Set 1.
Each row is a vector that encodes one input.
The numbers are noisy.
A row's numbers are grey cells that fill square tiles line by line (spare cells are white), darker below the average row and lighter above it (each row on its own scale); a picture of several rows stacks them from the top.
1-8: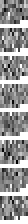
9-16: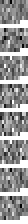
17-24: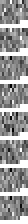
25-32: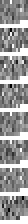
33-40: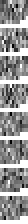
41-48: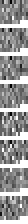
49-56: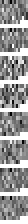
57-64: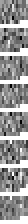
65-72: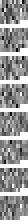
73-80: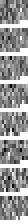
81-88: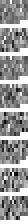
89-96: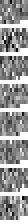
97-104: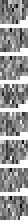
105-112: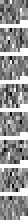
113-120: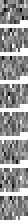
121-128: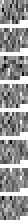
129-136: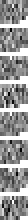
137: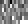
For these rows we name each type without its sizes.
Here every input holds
a list of points on a line.
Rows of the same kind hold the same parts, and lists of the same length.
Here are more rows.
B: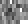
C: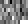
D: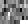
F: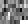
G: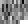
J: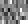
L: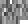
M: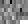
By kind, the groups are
B, G, J, L
C, M
D, F

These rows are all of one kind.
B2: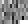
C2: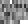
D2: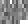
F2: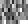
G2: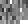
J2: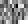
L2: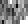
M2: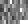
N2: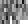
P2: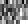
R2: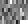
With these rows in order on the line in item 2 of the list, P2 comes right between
N2 and R2.
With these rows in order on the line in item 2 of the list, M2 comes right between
F2 and G2.
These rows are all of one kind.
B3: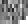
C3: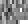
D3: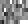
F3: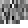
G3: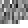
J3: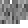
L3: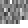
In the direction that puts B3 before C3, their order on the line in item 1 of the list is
B3, J3, G3, F3, D3, C3, L3.
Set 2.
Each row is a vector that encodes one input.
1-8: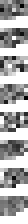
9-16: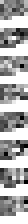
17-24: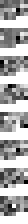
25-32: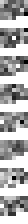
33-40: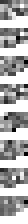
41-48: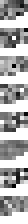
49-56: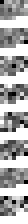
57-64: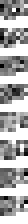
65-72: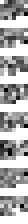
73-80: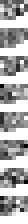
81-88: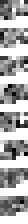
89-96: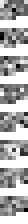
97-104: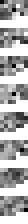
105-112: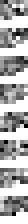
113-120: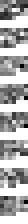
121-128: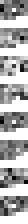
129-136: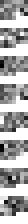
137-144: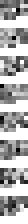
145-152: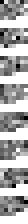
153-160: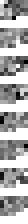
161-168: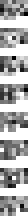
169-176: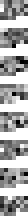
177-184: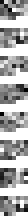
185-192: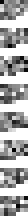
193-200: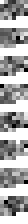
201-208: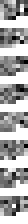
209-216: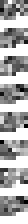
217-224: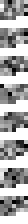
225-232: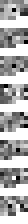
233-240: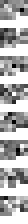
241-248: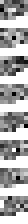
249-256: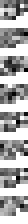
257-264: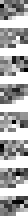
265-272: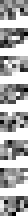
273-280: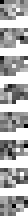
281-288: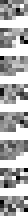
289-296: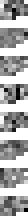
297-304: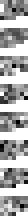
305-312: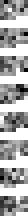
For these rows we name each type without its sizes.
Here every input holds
a label, together with either a fixed value, or four true/false values.
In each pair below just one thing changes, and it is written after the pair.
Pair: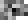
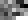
the label
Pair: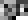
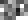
one of the four true/false values
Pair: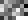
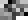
the label
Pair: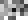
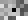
one of the four true/false values
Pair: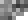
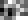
the label
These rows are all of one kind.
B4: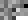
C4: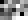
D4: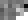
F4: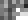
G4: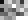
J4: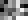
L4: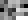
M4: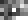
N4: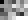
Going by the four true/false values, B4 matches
G4 and L4.
